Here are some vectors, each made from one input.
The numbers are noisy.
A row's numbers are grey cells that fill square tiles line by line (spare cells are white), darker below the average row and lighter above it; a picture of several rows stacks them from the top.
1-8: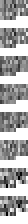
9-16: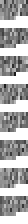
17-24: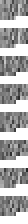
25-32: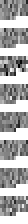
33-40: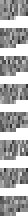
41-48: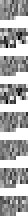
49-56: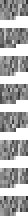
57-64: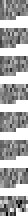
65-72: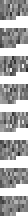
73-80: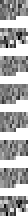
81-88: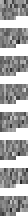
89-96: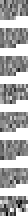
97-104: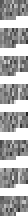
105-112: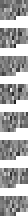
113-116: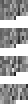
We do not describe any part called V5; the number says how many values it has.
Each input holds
a list of up to two items, each a true/false value and a value of V5.
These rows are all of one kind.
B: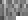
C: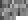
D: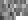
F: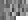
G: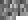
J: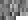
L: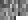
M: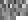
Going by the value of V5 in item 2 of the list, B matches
C and D.
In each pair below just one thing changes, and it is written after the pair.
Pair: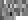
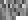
the true/false value in item 1 of the list
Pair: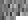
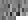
the true/false value in item 2 of the list
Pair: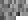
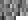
the value of V5 in item 2 of the list
